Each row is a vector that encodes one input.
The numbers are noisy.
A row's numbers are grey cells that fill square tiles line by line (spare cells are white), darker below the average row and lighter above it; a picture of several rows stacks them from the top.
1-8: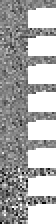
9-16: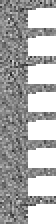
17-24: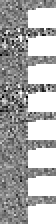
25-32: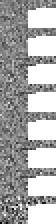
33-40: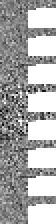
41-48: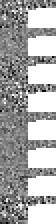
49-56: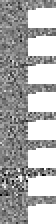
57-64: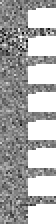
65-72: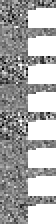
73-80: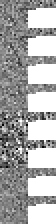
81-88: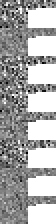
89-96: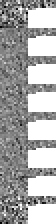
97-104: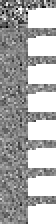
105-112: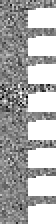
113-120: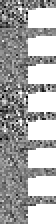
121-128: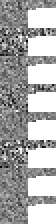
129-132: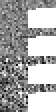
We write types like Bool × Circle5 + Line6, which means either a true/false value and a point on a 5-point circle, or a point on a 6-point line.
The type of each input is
Line7 + List2(Line6).
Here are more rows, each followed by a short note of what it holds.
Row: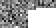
the empty list
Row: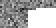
a list of one item
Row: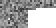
a list of one item
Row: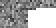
a list of one item
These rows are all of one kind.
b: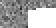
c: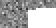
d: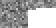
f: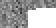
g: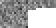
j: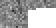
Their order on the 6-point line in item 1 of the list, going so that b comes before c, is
b, g, f, j, c, d.
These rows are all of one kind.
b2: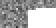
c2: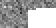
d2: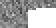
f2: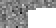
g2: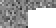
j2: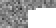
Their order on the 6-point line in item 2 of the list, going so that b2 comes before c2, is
f2, b2, d2, c2, g2, j2.
